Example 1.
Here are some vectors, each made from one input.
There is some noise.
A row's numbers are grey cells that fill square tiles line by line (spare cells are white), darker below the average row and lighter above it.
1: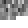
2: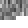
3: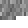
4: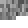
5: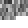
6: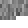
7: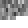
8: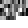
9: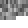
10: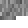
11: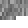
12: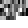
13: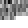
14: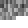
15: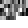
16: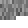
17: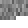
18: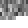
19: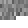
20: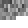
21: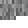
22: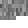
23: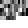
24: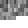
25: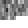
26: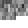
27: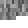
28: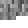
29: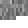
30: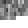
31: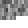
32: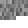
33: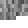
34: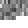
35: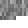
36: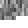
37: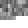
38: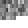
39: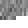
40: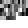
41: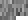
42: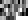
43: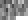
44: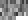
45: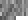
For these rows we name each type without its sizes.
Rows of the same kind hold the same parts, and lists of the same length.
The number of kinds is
3.
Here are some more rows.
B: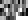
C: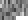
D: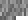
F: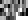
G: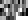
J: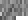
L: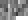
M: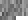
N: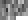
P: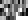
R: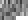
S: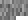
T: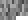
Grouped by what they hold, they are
B, F, G, P
C, D, J, M, R, S, T
L, N

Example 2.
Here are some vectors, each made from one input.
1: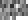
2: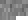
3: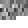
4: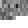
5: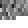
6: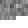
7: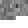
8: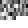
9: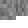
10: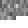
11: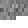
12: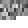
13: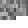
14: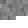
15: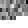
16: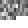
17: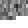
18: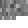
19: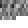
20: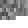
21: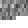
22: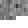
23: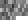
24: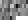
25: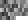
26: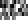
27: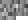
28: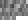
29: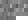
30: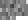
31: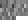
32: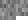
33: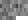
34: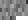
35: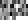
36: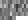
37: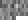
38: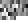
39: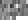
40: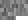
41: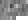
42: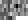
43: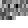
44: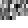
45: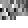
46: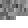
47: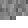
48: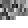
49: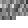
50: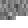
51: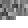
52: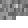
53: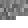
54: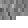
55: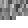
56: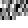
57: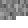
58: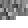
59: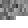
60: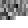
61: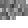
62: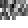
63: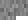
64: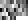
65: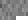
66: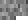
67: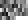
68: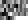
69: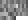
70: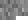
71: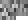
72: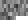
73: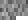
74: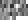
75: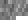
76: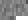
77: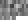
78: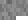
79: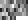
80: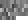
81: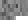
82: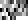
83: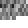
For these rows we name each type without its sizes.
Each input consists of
a point on a line and three true/false values.
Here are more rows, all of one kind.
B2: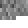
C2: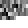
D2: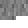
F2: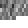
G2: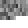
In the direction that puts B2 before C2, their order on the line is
F2, D2, G2, B2, C2.
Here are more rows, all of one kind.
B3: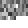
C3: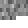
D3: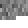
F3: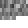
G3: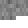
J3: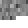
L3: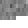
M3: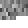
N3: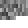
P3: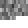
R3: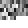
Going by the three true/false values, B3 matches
G3 and J3.
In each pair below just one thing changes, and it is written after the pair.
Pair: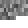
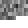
one of the three true/false values
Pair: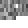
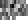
the place on the line
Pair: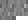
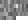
one of the three true/false values
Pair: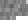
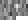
the place on the line
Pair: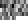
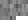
the place on the line
